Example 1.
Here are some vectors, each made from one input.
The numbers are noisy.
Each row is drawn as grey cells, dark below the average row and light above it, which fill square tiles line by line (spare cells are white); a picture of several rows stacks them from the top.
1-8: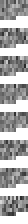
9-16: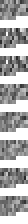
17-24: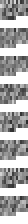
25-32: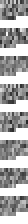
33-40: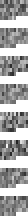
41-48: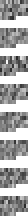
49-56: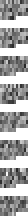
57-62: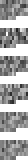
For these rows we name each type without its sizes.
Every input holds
a point on a line.
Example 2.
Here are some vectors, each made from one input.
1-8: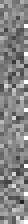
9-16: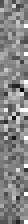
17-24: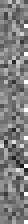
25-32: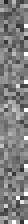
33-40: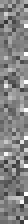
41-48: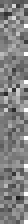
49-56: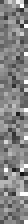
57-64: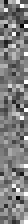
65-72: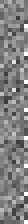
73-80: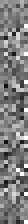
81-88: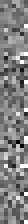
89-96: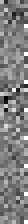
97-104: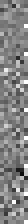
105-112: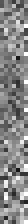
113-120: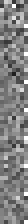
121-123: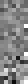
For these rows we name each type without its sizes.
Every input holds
a node of a tree.
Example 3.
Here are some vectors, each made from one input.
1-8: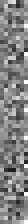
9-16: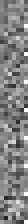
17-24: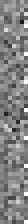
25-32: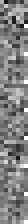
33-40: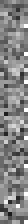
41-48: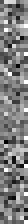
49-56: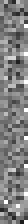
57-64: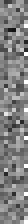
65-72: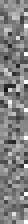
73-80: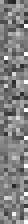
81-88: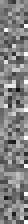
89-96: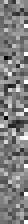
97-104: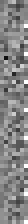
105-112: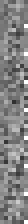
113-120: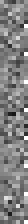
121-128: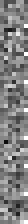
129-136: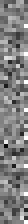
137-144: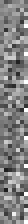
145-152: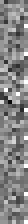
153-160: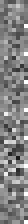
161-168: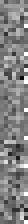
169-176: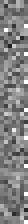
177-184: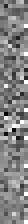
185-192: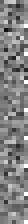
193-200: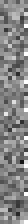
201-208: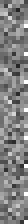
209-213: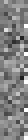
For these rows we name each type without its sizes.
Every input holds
a point on a circle.
